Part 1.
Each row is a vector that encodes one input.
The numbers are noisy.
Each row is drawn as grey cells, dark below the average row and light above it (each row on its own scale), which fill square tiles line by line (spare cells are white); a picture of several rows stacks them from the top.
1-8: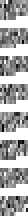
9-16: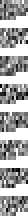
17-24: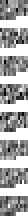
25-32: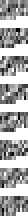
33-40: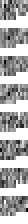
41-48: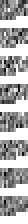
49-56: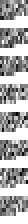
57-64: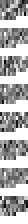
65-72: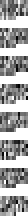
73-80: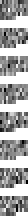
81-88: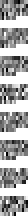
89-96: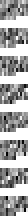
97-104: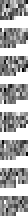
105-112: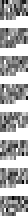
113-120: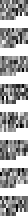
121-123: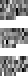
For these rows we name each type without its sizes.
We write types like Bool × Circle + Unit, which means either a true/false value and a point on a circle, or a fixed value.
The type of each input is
Bool × Bool × Bool.
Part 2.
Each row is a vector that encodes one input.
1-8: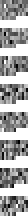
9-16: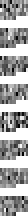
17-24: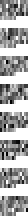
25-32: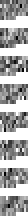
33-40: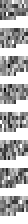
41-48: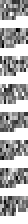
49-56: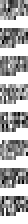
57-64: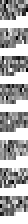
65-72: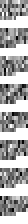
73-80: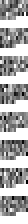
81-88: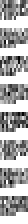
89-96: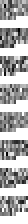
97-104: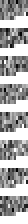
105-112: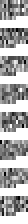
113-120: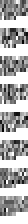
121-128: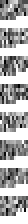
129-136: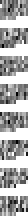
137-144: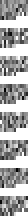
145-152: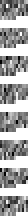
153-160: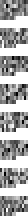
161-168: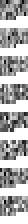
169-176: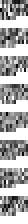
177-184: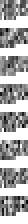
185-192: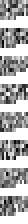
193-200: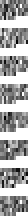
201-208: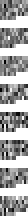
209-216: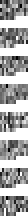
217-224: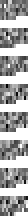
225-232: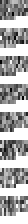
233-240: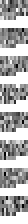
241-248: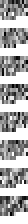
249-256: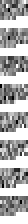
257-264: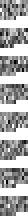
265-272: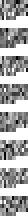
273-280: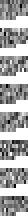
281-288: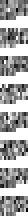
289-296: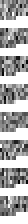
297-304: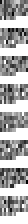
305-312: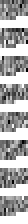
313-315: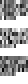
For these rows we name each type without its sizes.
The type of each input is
Bool × Bool × Bool.
